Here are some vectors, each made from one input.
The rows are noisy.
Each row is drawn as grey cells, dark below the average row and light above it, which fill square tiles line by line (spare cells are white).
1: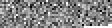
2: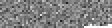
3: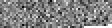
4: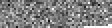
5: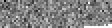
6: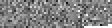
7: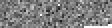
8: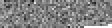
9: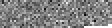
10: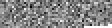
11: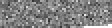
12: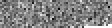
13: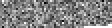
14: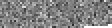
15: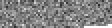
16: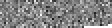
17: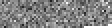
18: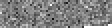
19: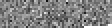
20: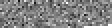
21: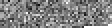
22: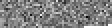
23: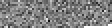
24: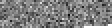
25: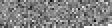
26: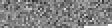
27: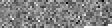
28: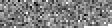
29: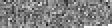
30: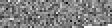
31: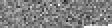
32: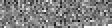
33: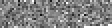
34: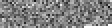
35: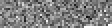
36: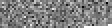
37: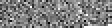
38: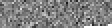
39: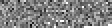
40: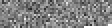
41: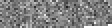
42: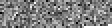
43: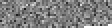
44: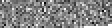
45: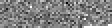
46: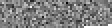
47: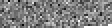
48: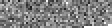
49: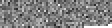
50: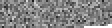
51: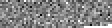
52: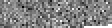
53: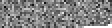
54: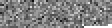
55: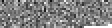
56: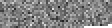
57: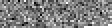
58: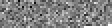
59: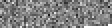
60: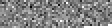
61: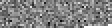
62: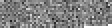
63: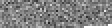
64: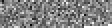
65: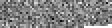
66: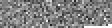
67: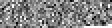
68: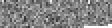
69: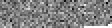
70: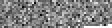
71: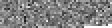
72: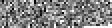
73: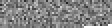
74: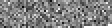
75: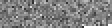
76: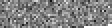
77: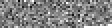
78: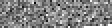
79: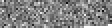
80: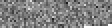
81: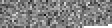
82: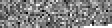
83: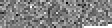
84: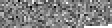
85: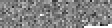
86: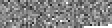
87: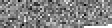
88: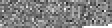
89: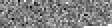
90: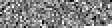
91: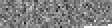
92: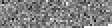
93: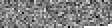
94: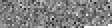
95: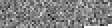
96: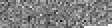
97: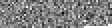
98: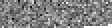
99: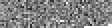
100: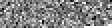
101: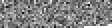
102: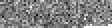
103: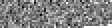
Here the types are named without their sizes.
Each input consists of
a list of points on a line.
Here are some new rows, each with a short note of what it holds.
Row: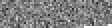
a list of two items
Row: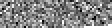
the empty list
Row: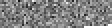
a list of one item
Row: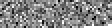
the empty list
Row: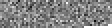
a list of one item
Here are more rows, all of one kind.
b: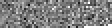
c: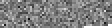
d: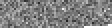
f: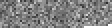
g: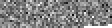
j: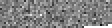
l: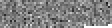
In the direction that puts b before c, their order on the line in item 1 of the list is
b, c, d, j, f, l, g.
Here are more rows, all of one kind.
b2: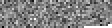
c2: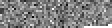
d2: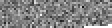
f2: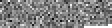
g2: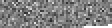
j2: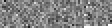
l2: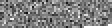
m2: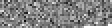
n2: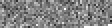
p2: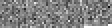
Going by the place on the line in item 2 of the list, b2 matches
j2, n2 and p2.
